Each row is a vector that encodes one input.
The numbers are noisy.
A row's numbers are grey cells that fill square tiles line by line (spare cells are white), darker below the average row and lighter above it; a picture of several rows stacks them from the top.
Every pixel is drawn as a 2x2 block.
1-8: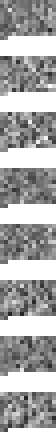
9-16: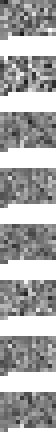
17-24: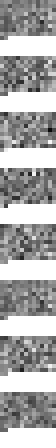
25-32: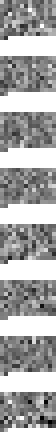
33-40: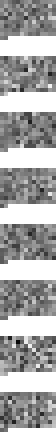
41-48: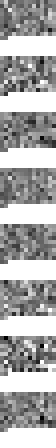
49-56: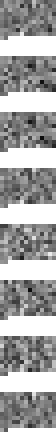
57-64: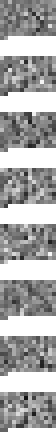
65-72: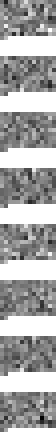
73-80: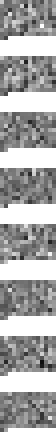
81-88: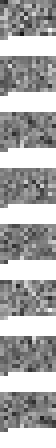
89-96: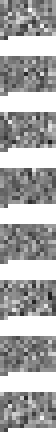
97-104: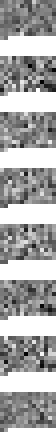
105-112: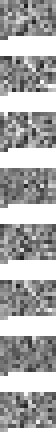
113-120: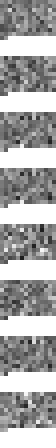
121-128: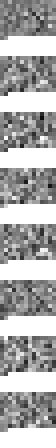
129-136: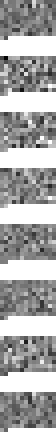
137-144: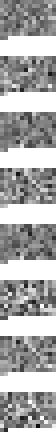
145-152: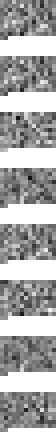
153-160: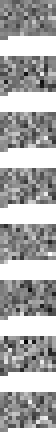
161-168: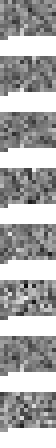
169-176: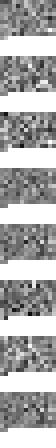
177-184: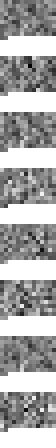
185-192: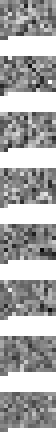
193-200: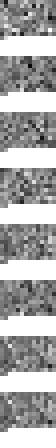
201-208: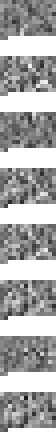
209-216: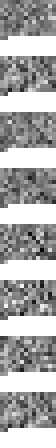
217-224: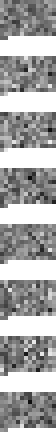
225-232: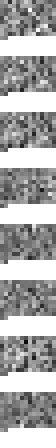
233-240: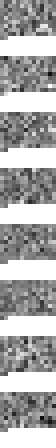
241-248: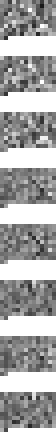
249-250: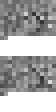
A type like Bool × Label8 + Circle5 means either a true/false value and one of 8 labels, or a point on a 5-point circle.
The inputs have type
Line7 + Line8.
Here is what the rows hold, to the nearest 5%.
About 40% of them hold a point on a 7-point line. The rest hold a point on an 8-point line.
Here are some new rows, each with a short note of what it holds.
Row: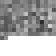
a point on an 8-point line
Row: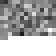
a point on a 7-point line
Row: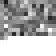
a point on a 7-point line
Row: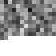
a point on an 8-point line
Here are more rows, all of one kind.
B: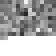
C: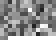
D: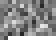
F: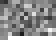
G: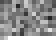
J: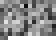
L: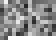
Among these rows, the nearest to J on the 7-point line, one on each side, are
D and L.
